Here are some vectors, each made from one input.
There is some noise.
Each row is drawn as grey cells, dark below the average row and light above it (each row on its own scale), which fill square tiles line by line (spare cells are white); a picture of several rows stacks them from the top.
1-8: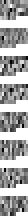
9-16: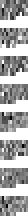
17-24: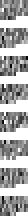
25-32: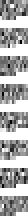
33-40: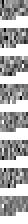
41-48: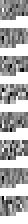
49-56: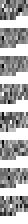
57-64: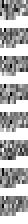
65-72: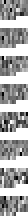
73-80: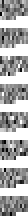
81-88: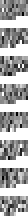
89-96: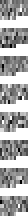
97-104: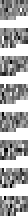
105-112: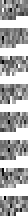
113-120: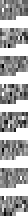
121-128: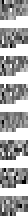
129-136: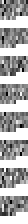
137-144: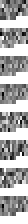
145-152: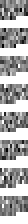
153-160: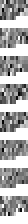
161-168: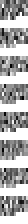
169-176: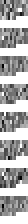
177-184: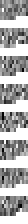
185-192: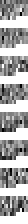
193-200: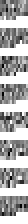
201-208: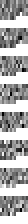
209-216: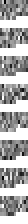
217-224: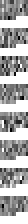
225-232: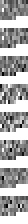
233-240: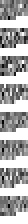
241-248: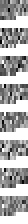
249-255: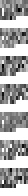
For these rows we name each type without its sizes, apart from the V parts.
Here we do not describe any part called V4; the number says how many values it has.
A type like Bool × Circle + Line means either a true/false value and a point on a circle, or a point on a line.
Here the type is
List(Circle × V4).
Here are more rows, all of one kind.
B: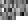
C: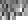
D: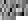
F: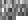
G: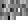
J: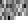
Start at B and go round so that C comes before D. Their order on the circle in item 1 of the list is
B, F, J, G, C, D.
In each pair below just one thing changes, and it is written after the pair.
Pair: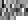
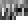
the place on the circle in item 1 of the list
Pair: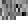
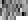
the place on the circle in item 1 of the list
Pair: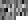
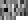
the value of V4 in item 1 of the list
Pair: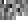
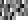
the value of V4 in item 1 of the list
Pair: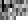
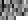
the value of V4 in item 1 of the list
